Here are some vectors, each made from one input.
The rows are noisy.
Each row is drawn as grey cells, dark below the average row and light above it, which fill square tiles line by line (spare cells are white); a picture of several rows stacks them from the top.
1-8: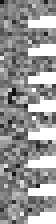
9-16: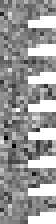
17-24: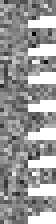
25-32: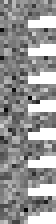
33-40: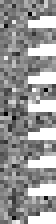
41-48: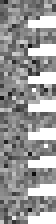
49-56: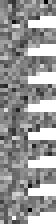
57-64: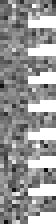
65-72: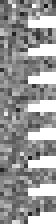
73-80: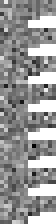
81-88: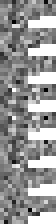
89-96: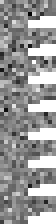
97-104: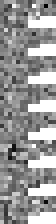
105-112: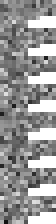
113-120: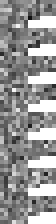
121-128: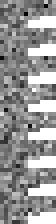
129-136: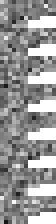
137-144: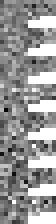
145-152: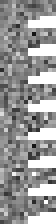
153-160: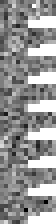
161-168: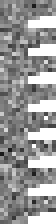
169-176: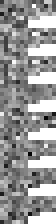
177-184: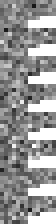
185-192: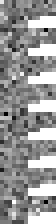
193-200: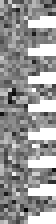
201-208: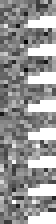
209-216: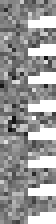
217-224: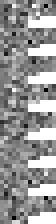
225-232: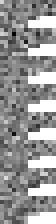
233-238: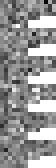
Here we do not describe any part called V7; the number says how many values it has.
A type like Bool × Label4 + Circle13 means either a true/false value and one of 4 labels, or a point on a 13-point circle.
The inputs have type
Bool × List2(Line5 + V7).
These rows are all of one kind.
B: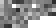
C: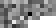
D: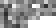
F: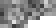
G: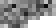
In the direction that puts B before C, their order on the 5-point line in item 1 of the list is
B, D, C, F, G.
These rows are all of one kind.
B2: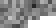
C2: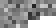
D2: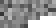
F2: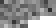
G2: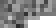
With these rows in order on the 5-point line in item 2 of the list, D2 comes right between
B2 and G2.
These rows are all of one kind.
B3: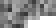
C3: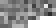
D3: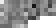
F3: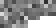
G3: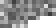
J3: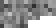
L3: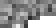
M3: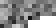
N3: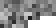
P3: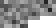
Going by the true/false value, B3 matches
J3 and P3.
